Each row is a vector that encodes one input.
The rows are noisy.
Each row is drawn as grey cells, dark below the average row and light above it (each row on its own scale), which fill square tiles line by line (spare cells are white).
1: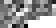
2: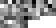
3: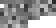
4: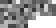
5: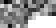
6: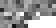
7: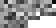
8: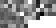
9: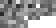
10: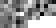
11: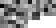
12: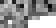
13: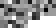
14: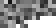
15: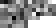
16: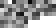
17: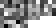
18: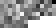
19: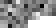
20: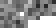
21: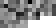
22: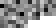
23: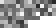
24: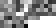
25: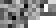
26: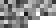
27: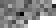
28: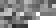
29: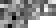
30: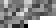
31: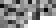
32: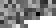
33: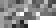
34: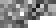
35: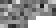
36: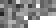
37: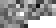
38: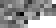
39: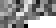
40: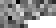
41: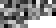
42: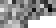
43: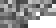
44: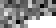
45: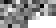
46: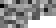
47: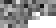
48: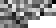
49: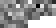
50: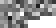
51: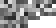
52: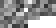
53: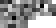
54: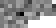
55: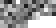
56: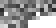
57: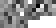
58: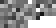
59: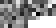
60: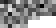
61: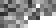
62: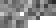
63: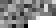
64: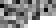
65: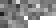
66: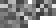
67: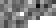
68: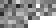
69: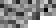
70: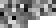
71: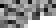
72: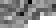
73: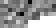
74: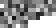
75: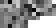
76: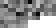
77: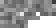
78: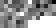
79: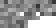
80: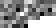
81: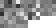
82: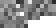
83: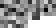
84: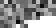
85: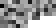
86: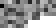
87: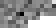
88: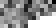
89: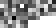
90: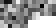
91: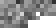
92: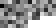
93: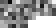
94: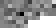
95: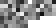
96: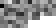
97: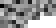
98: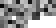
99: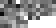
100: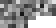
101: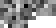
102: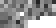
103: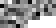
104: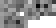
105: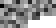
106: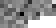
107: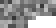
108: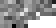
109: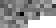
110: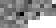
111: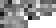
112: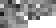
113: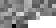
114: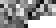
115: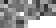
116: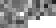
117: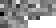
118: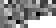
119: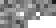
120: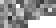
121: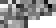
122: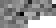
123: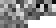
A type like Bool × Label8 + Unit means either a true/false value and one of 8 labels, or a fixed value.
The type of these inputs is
(Bool × Label4 + Unit) × Label6.
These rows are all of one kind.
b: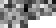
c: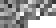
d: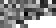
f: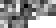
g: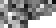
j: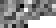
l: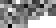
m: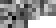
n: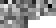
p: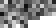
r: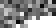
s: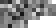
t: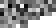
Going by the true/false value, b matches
c, f, m and n.
